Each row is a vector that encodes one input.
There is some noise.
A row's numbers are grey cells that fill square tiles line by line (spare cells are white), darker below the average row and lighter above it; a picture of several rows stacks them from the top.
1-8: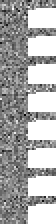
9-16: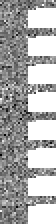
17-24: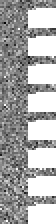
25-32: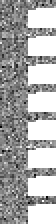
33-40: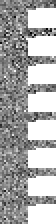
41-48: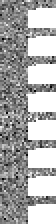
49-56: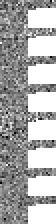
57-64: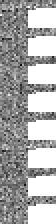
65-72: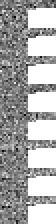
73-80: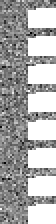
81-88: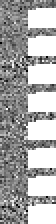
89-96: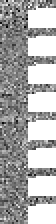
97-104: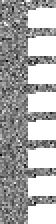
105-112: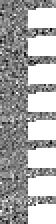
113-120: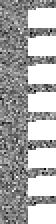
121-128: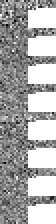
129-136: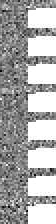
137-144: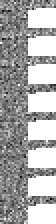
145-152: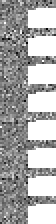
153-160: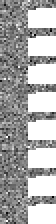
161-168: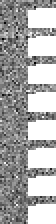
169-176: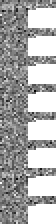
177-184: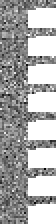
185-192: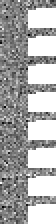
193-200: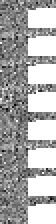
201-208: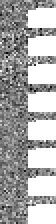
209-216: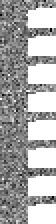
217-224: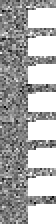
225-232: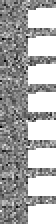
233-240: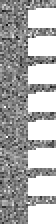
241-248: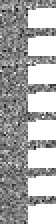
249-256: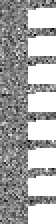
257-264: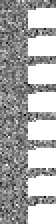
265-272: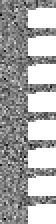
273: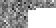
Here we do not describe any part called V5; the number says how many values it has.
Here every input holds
a list of up to three items, each a true/false value and a value of V5.
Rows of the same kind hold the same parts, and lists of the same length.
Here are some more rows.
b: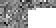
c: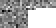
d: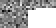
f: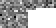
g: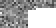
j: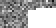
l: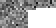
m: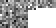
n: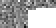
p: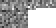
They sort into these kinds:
b, g
c, d, p
f, j, l, n
m

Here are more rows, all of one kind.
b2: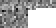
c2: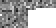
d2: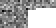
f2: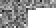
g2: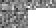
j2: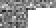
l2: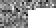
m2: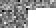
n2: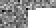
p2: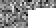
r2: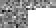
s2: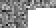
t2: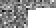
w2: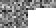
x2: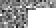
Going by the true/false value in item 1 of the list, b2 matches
c2, g2, l2 and p2.
